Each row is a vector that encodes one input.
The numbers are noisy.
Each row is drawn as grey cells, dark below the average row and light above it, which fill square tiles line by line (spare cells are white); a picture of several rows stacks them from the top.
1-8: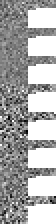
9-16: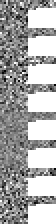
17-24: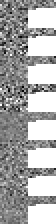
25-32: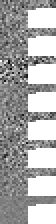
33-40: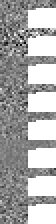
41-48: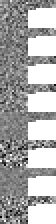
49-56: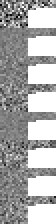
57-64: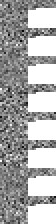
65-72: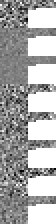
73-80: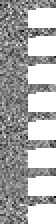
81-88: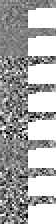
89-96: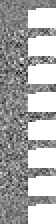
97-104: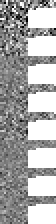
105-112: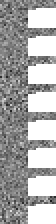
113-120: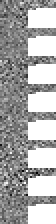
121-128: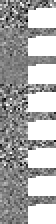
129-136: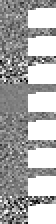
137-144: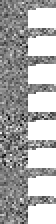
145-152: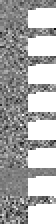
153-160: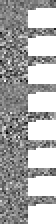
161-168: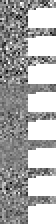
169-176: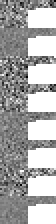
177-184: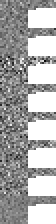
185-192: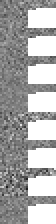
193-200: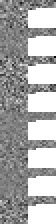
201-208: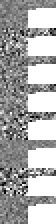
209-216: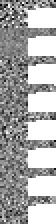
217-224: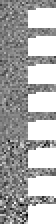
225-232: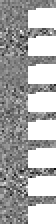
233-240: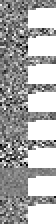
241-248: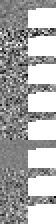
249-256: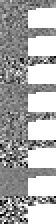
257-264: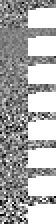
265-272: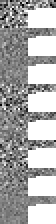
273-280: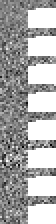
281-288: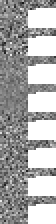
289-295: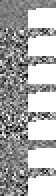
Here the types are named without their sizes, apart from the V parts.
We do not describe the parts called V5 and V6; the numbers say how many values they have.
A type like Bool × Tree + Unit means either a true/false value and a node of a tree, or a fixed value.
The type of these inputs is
Bool × (Label + Tree) × List(V5) × V6 + Unit.
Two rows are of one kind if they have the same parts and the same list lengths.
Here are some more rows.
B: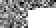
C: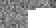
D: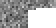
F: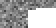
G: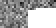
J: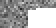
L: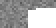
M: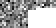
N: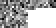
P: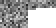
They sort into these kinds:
B, L
C
D
F
G, N
J
M, P

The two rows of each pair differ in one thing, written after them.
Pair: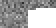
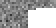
the value of V5 in item 2 of the list
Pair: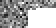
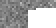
the true/false value
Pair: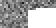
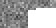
the value of V5 in item 2 of the list
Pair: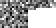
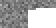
the value of V5 in item 1 of the list
